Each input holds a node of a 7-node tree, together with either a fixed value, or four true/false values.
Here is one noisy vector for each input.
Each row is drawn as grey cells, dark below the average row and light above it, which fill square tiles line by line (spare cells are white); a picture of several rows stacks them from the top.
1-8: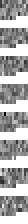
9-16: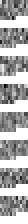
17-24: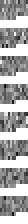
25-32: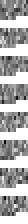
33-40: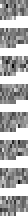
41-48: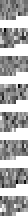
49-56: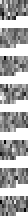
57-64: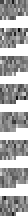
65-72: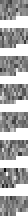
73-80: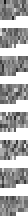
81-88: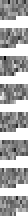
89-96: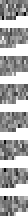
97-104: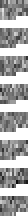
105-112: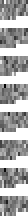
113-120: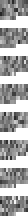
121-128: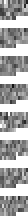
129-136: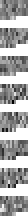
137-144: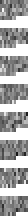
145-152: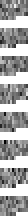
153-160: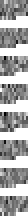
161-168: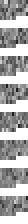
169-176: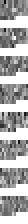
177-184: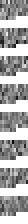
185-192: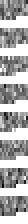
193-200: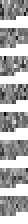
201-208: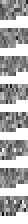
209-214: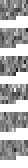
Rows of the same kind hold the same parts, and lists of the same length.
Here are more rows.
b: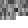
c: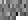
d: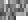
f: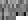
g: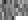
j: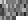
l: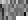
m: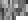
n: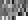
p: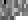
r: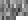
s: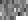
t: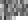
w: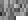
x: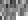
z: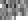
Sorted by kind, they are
b, c, f, g, j, l, m, n, p, r, s, t, x, z
d, w

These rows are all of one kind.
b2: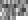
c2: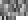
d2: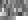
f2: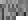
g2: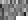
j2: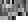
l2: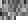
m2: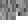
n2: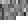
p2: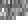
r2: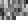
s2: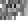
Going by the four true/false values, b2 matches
c2, f2, m2 and r2.
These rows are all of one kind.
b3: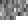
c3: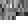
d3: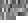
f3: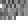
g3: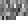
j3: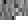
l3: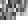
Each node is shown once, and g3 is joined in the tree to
c3 and l3.
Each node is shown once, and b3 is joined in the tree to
d3 and l3.
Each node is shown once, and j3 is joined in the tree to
f3.
